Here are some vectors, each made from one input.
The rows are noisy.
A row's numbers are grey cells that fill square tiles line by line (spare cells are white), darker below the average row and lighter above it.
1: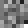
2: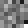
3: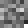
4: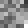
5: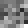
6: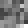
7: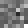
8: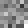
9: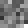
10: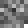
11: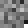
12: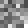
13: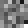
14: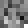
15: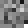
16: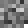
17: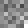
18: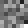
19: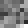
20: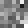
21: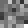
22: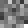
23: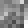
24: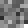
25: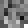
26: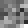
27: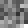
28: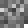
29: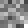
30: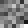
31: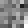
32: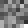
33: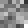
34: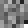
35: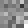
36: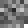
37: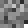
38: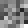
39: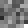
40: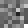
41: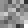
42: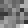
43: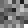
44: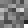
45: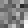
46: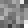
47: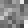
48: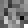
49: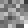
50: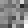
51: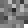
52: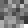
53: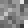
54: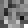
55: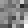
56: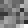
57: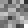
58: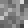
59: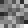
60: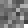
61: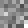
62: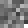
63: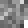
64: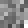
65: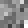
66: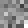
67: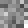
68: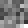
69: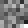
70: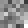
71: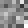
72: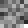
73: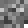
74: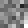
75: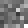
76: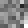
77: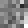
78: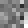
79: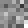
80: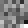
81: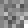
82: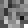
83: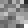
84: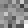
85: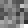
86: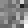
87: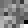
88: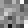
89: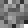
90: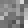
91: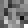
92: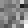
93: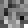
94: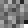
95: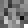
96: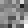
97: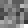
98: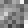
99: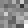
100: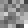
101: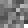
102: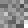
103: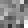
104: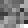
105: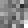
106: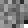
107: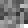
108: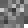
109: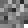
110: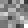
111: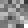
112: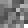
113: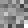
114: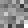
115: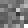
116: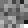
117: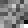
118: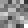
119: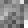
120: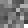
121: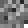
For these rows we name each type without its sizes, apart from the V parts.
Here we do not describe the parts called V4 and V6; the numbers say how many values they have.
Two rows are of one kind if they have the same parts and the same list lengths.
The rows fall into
4 kinds.
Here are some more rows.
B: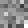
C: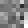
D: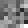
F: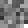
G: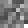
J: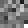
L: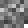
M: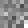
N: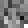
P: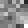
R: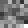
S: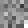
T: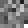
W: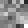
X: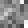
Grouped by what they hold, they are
B, C, M, P, S, W, X
D, F, G
J, L, R, T
N

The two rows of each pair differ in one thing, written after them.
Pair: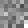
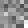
the value of V6
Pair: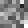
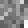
the value of V4
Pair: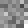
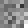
the value of V6
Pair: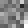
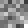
the value of V4
